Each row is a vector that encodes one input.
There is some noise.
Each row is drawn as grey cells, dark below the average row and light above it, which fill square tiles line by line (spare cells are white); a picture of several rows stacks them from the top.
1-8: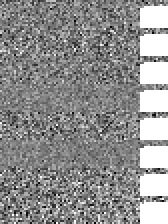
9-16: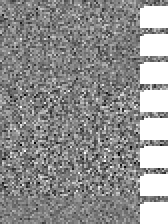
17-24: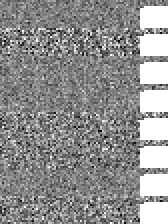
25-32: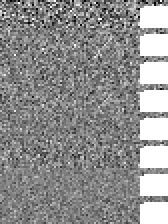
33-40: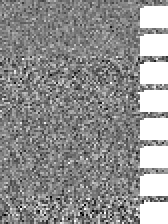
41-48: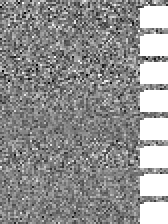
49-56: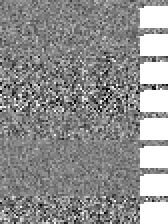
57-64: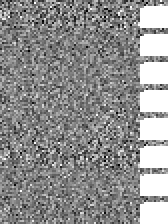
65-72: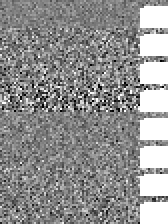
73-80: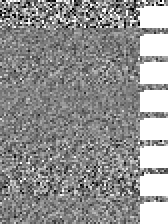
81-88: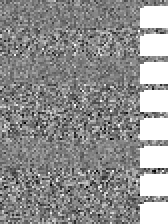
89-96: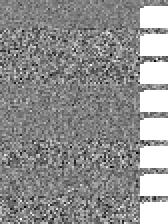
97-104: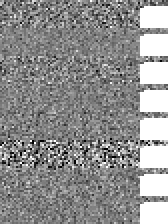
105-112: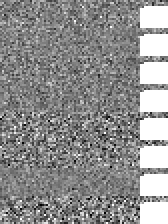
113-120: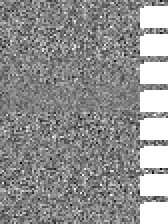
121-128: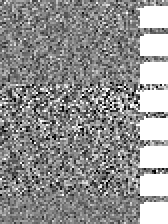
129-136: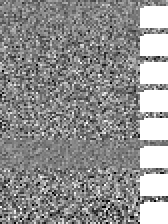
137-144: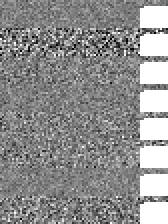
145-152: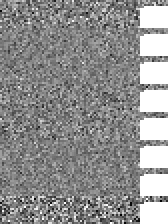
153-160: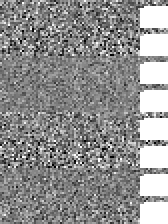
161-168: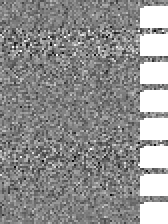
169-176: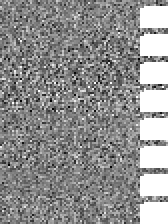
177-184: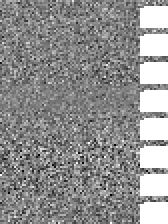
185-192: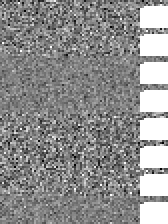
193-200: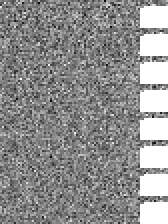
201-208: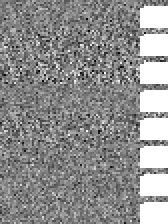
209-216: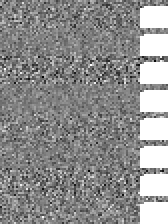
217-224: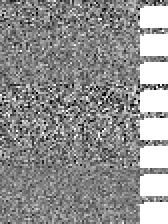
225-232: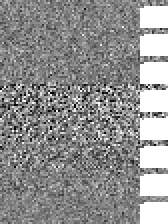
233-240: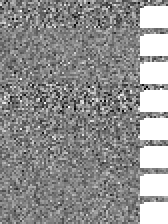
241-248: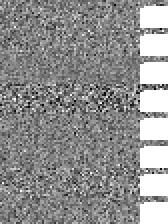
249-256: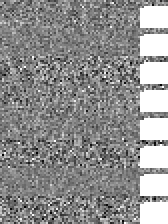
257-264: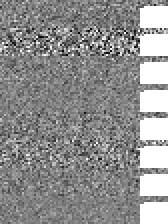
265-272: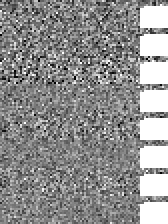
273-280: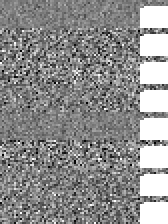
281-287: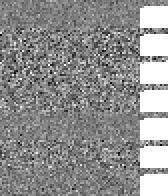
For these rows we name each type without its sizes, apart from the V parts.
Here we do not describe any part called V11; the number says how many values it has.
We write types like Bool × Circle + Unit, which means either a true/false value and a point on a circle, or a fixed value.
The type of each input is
Bool × List(Line × V11) × Tree.
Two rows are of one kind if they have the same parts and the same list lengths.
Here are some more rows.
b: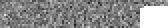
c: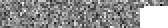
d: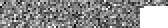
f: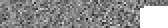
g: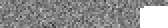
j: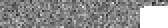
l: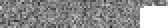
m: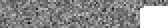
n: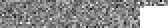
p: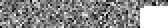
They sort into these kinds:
b, d, f, g, l, m
c
j, n, p

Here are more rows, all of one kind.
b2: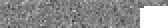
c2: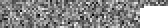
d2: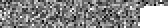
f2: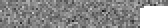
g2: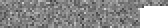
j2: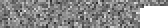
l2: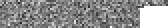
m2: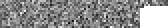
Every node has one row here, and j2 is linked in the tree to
d2 and l2.
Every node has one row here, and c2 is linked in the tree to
g2.
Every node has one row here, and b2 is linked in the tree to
f2 and m2.
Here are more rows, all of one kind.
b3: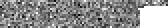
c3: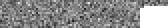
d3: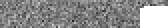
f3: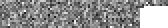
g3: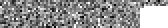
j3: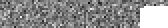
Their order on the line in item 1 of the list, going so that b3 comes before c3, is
d3, f3, g3, b3, c3, j3.
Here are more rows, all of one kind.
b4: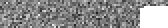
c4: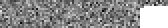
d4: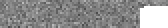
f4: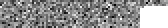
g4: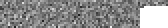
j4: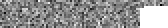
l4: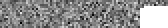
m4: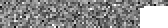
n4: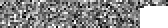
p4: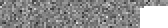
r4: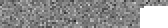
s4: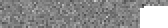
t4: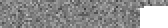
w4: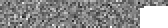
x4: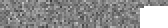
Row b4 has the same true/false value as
c4, l4, m4 and t4.
